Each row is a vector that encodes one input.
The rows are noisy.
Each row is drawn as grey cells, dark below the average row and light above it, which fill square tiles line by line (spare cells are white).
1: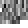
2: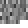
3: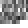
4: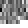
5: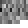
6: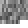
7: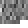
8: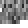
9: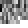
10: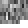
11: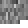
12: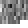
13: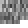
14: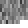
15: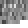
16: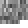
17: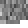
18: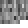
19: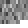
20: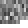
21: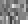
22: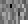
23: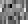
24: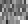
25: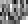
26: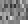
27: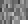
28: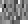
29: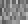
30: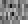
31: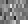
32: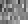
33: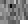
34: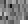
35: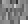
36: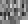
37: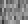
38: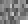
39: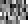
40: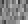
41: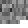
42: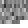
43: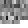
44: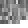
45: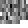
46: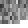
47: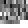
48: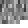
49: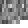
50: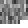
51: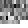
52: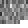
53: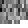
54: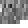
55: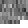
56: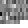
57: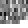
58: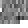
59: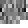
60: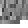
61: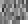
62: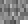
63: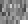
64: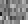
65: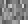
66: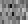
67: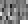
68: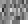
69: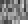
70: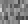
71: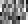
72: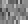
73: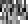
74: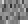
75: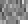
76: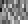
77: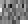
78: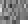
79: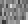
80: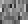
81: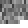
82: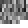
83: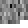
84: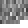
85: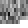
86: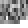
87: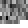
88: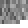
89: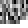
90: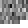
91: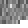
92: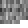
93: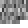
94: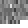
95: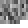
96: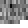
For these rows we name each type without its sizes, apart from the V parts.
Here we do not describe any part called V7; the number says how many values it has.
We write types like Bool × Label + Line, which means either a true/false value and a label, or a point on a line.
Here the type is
Line × (Line + V7).
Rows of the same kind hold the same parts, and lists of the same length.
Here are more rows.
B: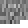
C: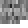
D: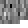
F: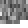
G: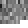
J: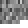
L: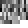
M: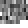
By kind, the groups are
B, G, J, L
C, D, F, M

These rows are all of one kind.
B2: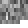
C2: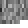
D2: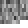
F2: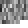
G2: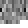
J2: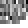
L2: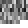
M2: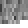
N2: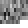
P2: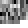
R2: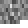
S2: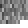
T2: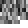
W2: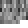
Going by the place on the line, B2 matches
G2, N2 and P2.
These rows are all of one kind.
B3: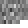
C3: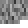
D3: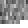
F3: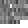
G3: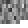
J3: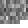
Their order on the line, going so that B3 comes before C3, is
D3, G3, J3, B3, F3, C3.
